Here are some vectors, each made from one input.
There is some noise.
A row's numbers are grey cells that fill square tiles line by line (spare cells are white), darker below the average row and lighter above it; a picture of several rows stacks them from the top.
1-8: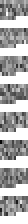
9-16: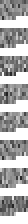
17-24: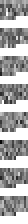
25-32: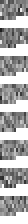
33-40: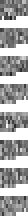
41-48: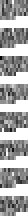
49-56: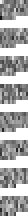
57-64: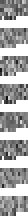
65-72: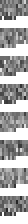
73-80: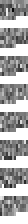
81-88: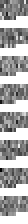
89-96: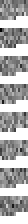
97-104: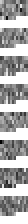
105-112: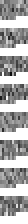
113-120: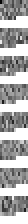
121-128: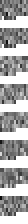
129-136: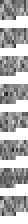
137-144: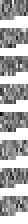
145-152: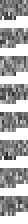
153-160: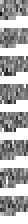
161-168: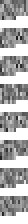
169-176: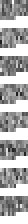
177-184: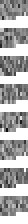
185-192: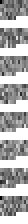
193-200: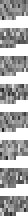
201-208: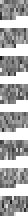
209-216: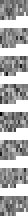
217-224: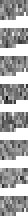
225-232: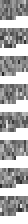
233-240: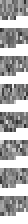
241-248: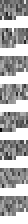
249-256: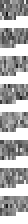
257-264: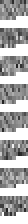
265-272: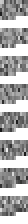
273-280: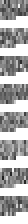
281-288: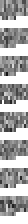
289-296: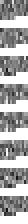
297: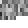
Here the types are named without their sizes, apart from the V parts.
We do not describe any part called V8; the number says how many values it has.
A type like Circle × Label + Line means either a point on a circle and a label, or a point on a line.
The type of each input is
(Bool × V8 + Unit) × Tree.
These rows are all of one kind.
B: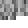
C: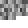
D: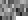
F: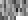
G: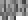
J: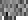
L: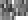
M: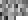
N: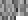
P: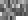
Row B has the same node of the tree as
F, G and N.
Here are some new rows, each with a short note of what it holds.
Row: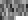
a node of a tree, a true/false value and a value of V8
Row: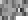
a node of a tree, a true/false value and a value of V8
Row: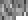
a node of a tree
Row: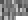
a node of a tree
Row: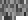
a node of a tree, a true/false value and a value of V8
